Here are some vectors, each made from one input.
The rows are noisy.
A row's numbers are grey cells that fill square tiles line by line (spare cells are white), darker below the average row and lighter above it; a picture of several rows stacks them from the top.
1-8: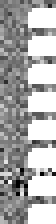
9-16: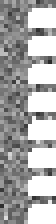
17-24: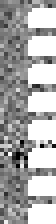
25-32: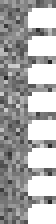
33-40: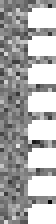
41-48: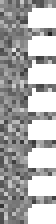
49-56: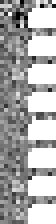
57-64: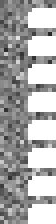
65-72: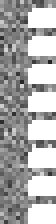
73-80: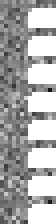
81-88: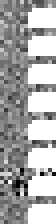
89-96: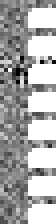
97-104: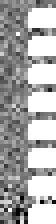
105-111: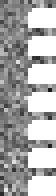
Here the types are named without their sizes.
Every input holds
a list of points on a circle.
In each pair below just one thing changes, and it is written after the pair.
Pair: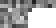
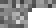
the place on the circle in item 2 of the list
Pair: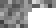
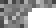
the place on the circle in item 1 of the list
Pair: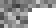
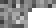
the place on the circle in item 1 of the list
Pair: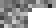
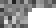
the place on the circle in item 1 of the list
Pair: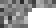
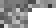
the place on the circle in item 1 of the list
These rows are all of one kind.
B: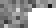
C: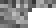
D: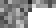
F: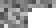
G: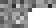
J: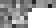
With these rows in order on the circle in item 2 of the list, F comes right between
D and J.
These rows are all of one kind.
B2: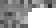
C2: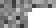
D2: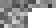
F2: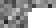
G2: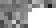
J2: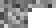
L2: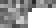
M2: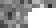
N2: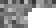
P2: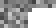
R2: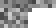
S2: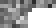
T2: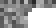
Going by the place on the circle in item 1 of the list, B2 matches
G2 and M2.
